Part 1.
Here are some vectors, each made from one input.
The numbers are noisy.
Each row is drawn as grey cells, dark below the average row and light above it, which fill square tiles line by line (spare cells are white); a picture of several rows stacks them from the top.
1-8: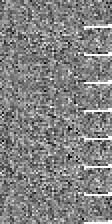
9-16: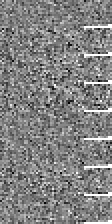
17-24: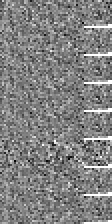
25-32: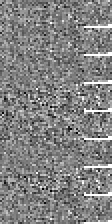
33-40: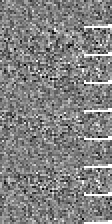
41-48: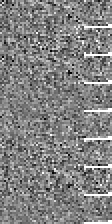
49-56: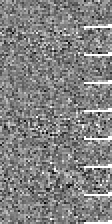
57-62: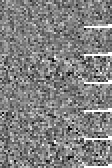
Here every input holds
either a point on a 4-point line, or a point on a 7-point line.
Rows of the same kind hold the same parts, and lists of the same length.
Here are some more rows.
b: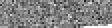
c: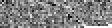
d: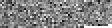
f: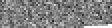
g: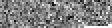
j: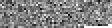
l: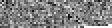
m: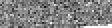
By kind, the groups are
b, f, m
c, d, g, j, l

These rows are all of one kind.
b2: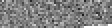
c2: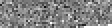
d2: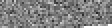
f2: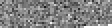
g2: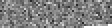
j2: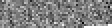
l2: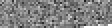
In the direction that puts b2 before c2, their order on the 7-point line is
j2, g2, b2, d2, l2, f2, c2.
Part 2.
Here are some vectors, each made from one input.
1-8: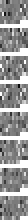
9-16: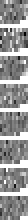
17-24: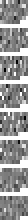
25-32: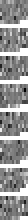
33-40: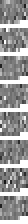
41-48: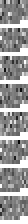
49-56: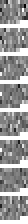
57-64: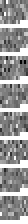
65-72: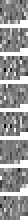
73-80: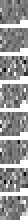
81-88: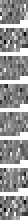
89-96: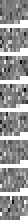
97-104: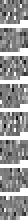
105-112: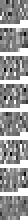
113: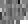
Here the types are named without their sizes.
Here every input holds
a node of a tree, together with either a fixed value, or four true/false values.
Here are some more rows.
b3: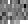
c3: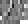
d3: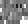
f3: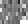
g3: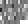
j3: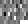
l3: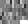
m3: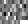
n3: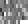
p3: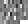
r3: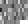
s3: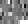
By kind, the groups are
b3, c3, d3, f3, g3, l3, n3, r3, s3
j3, m3, p3

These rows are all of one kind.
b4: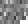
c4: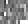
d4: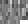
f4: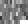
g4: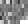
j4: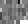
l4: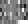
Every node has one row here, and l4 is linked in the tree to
d4.
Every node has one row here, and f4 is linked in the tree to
c4 and j4.
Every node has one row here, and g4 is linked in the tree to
b4 and c4.
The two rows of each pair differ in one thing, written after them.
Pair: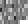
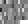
the node of the tree
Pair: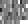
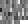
the node of the tree
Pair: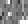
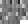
the node of the tree
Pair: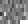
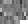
the node of the tree
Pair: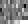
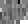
one of the four true/false values
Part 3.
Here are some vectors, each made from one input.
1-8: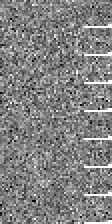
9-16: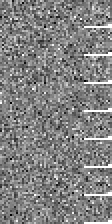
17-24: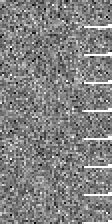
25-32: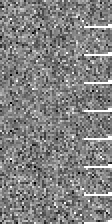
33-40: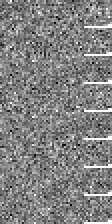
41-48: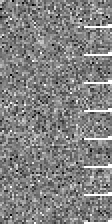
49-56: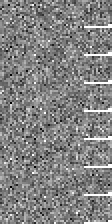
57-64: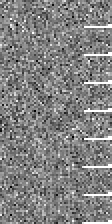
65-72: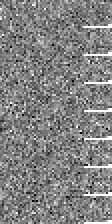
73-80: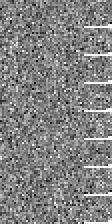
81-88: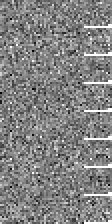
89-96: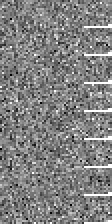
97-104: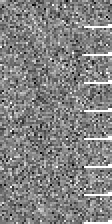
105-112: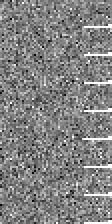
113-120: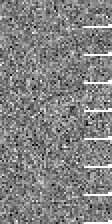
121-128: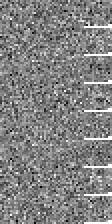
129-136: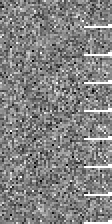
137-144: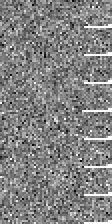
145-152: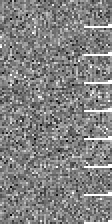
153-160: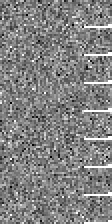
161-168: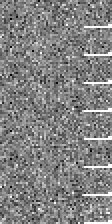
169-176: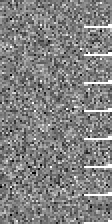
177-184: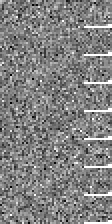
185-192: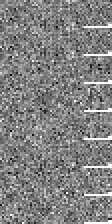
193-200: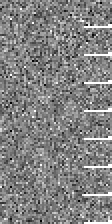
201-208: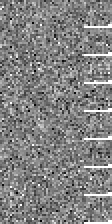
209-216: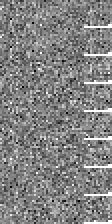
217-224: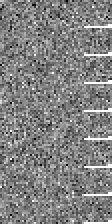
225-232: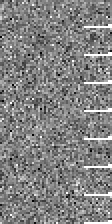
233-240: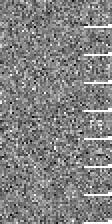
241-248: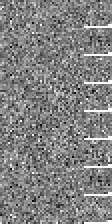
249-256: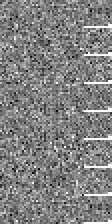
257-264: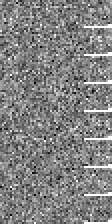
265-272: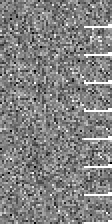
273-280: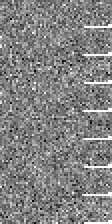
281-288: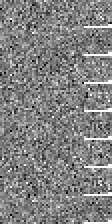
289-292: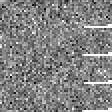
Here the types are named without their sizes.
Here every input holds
four true/false values, together with either a fixed value, or a node of a tree.
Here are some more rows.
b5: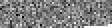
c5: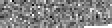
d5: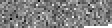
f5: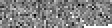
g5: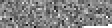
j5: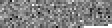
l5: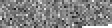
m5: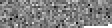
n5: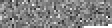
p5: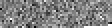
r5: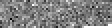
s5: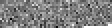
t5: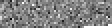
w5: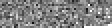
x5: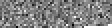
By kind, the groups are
b5, c5, f5, p5, w5, x5
d5, g5, j5, l5, m5, n5, r5, s5, t5

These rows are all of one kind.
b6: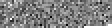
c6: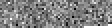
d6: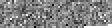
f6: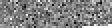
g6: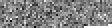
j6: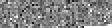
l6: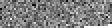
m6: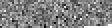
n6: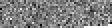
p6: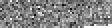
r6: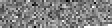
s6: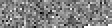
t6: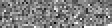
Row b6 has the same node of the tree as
d6, g6 and j6.
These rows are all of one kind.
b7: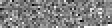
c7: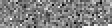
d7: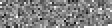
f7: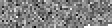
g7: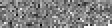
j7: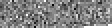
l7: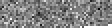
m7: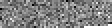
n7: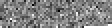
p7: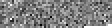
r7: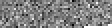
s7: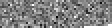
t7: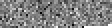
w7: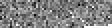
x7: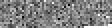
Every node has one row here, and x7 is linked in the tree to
s7.
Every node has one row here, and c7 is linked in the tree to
w7.
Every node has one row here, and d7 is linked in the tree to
b7.
